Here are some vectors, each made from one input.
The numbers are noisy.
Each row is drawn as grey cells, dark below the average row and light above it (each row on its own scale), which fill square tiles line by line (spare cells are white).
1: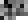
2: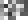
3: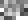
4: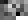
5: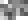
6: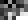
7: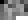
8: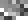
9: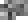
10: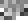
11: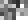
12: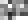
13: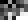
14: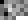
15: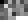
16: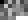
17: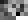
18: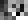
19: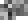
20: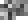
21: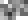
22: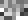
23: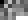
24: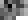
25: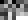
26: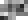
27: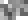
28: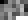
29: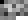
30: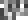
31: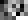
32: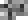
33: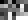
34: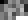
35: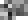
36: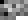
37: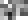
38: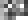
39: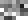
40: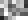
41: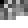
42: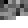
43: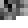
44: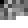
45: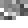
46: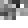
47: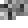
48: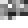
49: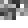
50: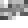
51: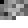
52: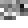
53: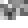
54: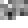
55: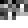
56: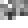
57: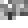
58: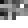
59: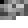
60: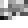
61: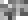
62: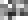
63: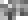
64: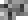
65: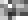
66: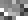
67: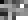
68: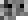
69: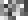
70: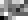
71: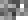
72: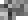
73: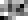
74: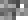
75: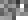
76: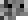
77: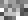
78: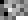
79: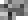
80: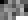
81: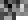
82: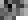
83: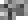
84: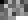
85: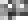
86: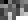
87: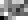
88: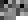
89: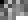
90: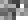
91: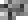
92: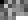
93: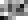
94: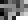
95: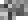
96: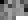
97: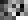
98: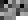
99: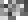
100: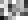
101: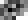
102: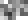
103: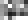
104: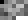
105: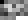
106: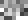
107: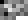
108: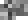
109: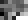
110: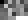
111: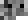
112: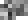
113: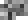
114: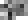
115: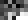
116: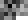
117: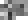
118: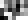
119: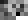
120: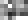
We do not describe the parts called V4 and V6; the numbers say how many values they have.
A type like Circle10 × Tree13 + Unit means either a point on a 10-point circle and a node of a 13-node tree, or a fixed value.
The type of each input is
Bool × Line5 × V4 × V6.
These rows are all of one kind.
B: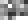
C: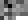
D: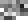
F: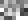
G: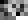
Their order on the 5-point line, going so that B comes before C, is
B, C, G, F, D.
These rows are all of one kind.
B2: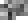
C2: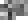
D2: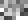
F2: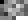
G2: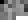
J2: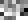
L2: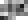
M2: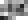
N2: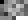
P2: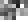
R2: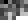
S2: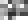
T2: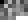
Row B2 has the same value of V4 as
C2, L2, M2 and R2.
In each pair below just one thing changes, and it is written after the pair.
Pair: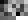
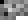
the value of V4
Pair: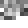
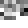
the value of V4
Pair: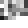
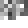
the value of V6
